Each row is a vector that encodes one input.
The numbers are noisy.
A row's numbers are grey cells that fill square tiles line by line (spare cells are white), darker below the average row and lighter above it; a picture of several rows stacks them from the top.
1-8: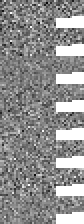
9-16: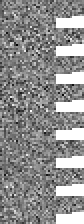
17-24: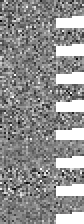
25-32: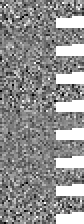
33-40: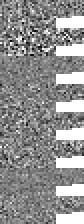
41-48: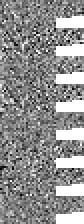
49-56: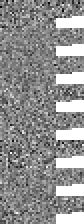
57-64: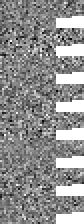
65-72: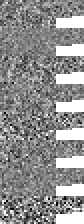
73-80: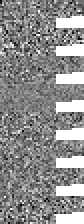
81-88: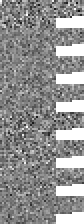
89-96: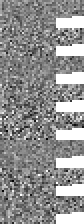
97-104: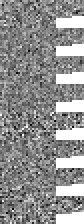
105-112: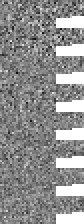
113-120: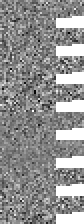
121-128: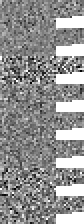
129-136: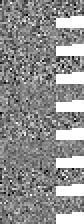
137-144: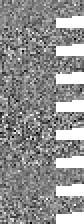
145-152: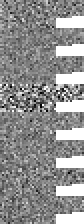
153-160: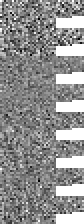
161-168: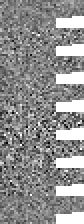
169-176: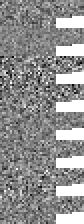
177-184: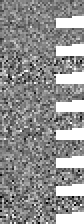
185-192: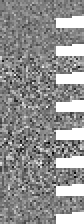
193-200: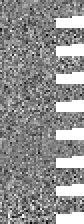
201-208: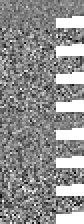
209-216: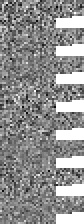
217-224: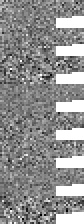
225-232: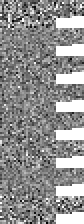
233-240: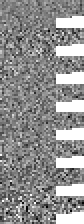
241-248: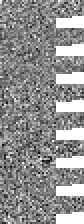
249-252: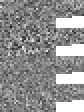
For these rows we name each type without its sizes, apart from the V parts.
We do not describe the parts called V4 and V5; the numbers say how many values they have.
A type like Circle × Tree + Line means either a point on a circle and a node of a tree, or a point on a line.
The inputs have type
(Bool × Bool × Bool + Line) × V5 + Tree + V4.
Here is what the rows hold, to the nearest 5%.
About 15% of them hold a node of a tree. About 10% of them hold a value of V4. The rest hold a value of V5, together with either a point on a line, or three true/false values.
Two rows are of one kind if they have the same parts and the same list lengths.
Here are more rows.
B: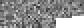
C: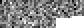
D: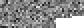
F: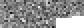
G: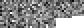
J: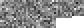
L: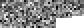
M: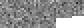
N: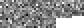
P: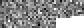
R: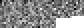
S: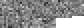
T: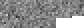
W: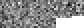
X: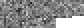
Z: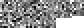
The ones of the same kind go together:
B, G, N, T, X
C, F, L, R
D, P, Z
J, M, S, W

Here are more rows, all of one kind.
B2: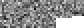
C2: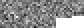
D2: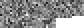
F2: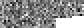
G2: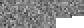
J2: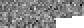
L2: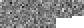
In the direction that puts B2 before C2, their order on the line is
G2, B2, C2, L2, D2, F2, J2.
